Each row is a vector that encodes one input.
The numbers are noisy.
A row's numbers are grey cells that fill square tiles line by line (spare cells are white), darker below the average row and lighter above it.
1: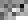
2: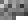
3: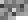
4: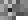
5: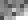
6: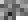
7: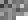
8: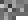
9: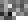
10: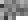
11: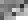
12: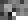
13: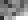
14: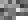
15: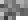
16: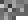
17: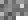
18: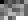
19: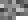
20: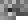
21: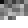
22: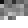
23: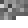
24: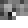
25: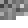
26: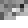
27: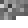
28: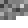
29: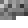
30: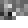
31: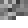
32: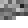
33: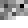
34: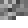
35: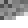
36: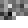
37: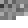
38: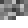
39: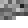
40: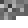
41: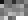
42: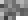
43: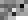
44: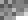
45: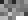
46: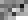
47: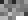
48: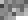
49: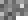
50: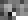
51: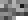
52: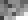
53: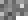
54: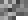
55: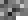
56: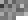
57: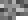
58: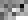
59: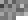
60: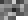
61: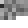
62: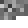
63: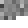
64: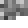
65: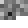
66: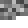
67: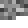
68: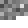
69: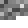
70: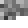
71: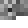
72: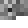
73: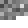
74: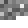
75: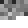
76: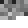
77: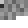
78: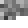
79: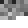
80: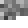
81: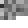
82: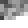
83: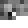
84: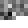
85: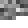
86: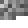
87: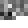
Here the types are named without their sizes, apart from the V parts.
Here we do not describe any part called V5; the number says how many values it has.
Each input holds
a point on a line, together with either a point on a line, or a value of V5.
